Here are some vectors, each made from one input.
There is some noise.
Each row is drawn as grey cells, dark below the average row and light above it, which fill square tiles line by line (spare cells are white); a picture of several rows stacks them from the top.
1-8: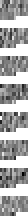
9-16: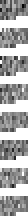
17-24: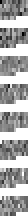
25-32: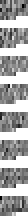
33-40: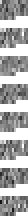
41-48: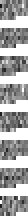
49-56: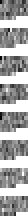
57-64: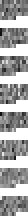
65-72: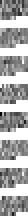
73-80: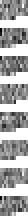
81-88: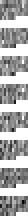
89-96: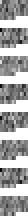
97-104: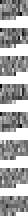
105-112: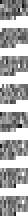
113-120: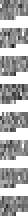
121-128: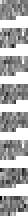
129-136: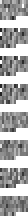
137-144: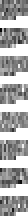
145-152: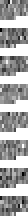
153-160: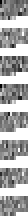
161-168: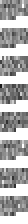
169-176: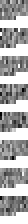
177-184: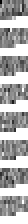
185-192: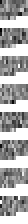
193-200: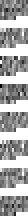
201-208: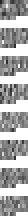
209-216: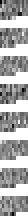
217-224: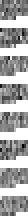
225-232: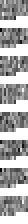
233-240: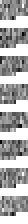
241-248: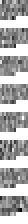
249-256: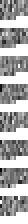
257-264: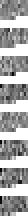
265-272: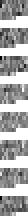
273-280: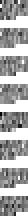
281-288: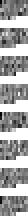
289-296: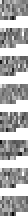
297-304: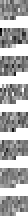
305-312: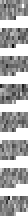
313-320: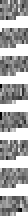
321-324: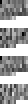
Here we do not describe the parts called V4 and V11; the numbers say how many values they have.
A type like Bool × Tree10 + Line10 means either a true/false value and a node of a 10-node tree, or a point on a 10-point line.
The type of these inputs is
Bool × V11 + (Tree16 + Unit) × V4.
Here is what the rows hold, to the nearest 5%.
About 25% of them hold a true/false value and a value of V11. The rest hold a value of V4, together with either a fixed value, or a node of a 16-node tree.
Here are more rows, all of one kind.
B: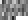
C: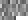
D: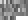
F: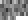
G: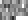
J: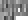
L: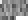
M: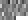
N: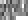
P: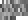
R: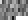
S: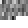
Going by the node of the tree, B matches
G and S.
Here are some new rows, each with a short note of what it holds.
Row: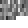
a value of V4
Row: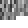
a value of V4
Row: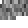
a node of a 16-node tree and a value of V4
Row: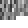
a value of V4
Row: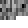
a value of V4
